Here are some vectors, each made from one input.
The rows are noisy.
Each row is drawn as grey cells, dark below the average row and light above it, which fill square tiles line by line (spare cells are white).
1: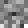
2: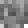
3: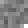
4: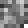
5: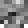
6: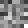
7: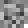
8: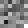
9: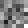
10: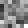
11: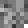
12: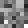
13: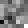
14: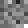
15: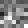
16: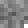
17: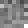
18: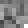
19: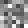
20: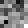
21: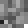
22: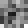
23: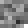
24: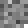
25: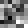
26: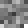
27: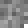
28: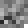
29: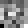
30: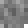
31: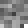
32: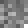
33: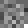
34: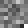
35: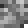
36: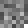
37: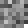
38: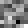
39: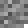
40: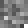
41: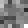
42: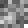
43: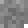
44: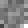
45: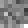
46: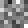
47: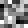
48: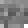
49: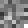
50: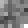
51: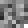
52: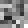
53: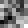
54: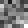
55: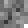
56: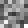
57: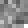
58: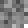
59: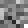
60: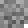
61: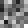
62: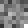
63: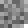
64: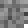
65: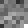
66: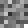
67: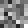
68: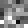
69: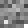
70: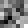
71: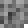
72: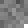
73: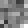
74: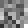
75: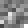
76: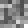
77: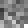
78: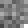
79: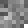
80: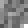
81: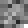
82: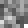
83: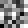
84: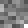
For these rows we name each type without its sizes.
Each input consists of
three true/false values.
